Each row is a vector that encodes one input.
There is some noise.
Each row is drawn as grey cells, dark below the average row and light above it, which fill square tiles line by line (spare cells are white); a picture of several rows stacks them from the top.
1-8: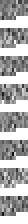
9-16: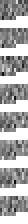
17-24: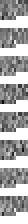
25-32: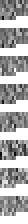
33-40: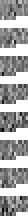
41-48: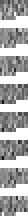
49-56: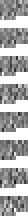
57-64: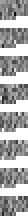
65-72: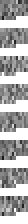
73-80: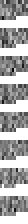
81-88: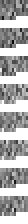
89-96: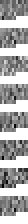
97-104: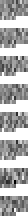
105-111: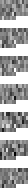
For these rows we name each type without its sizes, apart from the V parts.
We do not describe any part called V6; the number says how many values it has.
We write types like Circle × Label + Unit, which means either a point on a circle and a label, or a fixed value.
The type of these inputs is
Bool × (Line + V6).
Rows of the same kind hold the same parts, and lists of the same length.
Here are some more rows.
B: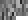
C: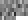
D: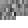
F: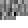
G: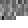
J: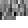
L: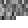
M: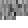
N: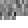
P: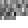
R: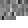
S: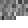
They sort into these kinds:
B, F, J
C, D, G, L, M, N, P, R, S

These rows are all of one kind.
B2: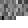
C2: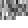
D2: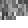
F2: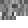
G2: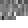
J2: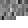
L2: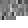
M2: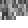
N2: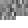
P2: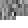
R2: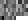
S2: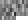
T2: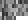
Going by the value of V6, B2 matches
D2, G2, N2 and S2.
